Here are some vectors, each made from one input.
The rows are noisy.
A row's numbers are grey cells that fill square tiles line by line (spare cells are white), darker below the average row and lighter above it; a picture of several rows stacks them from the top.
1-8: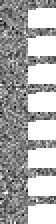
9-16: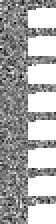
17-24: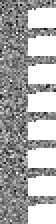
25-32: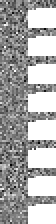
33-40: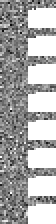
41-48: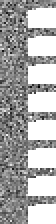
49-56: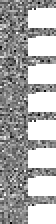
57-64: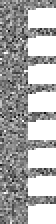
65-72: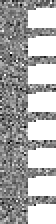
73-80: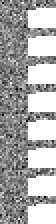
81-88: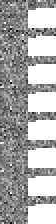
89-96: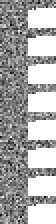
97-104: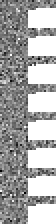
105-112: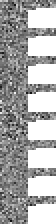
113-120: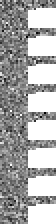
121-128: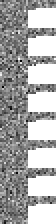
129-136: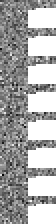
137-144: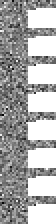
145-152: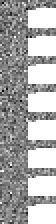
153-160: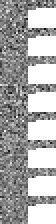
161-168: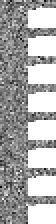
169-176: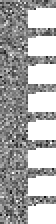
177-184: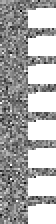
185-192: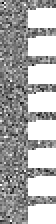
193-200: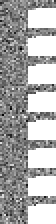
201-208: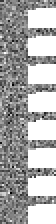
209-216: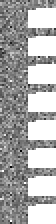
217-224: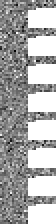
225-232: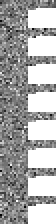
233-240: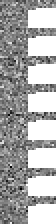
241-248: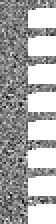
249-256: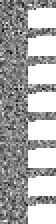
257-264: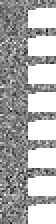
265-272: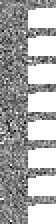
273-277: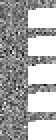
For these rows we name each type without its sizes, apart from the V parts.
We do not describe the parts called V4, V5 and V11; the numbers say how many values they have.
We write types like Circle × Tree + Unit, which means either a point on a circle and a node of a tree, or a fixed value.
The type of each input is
(Bool × (Line + V4) + V5) × Label + V11.
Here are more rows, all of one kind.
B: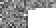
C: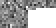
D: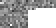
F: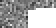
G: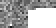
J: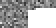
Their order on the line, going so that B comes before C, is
B, F, J, G, D, C.
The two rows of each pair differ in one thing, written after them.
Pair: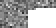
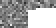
the label
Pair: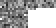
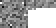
the true/false value
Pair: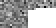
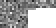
the true/false value
